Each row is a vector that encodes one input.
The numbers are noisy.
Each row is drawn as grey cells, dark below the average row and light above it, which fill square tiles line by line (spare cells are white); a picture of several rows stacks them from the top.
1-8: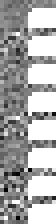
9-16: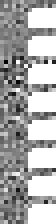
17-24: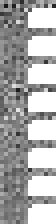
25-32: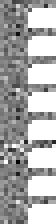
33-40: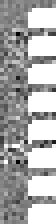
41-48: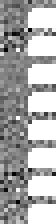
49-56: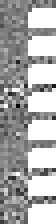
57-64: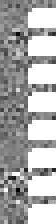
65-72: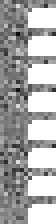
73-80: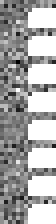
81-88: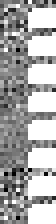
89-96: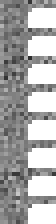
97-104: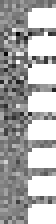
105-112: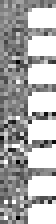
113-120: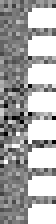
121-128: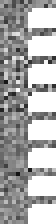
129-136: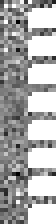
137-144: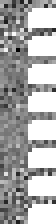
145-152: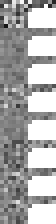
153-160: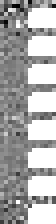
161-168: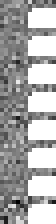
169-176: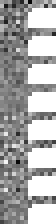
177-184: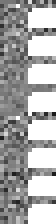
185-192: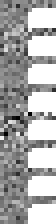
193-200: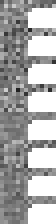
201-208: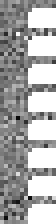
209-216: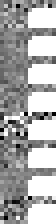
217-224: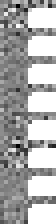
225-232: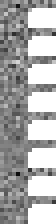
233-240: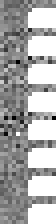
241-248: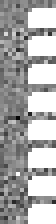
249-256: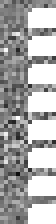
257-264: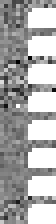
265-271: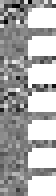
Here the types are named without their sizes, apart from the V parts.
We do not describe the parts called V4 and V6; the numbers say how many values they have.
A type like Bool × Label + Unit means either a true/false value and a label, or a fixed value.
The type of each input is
Bool × Label × V6 + Line × V4.
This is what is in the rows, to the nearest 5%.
About 65% of them hold a label, a true/false value and a value of V6. The rest hold a point on a line and a value of V4.
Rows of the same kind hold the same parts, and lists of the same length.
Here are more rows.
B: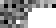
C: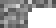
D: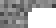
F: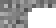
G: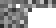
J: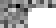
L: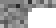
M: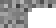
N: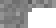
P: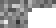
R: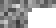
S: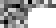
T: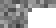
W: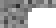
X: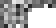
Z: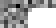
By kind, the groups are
B, C, D, G, X
F, J, L, M, N, P, R, S, T, W, Z

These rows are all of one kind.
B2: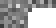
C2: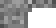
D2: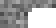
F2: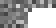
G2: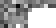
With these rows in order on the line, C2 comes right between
B2 and D2.
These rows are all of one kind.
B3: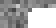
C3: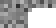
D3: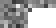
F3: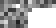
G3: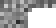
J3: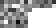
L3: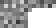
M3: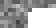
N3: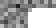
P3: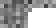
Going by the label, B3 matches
C3, J3, L3 and P3.
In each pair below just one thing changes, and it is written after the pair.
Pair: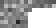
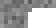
the true/false value
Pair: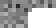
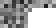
the label
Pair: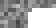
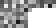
the value of V6
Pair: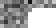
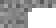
the value of V6
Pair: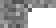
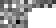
the value of V6
